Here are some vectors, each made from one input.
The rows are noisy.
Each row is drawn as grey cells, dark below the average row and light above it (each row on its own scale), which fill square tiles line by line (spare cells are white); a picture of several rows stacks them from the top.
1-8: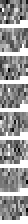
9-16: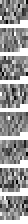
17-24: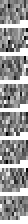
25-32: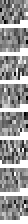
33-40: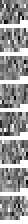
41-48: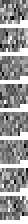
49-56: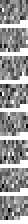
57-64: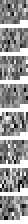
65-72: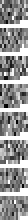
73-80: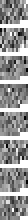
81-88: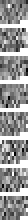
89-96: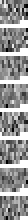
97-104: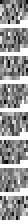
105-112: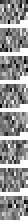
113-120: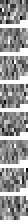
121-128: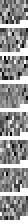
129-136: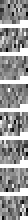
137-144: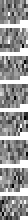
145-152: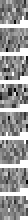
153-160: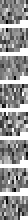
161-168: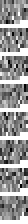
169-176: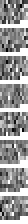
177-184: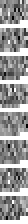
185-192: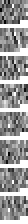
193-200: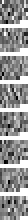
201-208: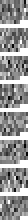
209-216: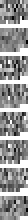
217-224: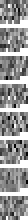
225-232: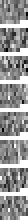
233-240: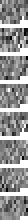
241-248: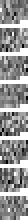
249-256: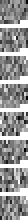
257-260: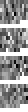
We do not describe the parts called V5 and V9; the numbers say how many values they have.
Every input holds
a point on a 13-point line, together with either a true/false value and a value of V5, or a value of V9.
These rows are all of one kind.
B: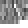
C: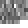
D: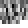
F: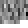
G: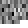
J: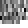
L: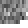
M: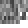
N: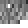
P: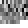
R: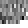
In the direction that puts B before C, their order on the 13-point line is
P, M, N, D, B, C, J, G, R, L, F.
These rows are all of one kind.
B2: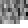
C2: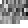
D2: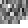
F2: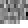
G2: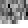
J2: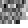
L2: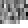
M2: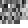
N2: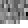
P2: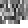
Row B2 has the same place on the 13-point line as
F2, L2, N2 and P2.
